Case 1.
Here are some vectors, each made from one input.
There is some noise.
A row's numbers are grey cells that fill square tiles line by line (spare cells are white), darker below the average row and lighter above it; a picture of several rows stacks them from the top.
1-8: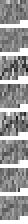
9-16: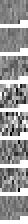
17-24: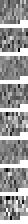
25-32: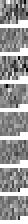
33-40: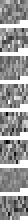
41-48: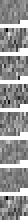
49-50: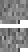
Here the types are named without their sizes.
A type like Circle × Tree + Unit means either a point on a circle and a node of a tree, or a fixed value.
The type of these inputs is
Label × Label + Unit.
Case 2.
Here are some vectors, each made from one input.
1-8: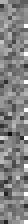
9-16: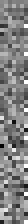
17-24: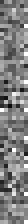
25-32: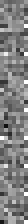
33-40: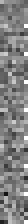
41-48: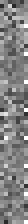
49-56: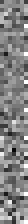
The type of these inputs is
Line4 + Line5.
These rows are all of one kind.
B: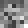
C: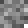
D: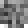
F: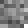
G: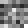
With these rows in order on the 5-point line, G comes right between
B and D.
